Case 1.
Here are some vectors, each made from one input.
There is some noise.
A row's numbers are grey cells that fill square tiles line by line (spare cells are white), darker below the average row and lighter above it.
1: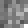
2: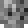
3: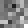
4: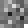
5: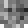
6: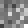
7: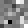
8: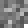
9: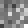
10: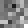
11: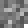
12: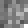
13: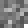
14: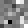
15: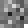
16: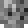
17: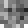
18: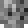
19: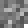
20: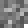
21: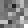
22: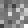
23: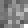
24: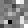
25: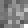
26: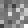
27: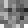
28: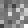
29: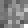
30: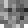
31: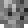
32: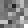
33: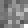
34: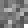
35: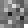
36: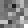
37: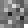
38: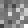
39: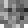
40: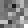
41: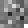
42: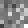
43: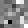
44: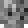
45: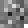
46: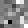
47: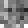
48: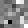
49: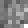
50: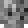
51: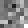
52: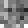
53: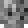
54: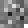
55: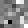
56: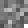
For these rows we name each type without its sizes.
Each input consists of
a point on a line.
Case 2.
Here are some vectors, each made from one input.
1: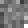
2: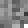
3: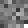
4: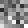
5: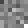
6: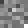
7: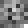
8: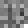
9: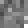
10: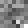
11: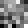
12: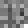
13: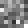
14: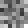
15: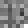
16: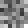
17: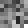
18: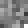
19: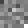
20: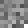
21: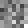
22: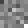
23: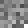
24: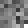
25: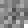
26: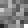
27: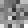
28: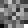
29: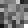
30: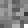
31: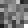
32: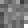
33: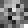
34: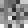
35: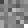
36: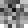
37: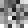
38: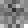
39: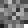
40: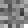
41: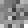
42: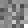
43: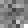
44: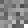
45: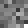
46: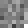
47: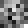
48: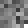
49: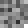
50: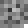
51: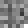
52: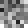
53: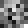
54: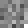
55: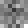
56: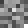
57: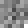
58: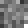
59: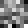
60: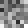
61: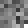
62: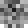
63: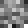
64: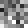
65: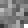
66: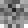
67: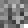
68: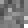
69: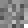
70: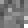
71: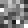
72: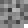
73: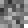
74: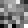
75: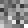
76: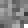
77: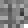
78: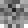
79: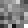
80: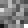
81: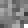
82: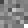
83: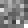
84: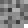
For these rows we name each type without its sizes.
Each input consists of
a point on a circle.
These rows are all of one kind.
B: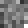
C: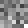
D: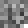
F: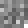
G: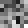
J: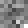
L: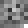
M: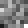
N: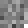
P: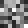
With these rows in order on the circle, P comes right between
C and L.
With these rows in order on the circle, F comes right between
J and M.
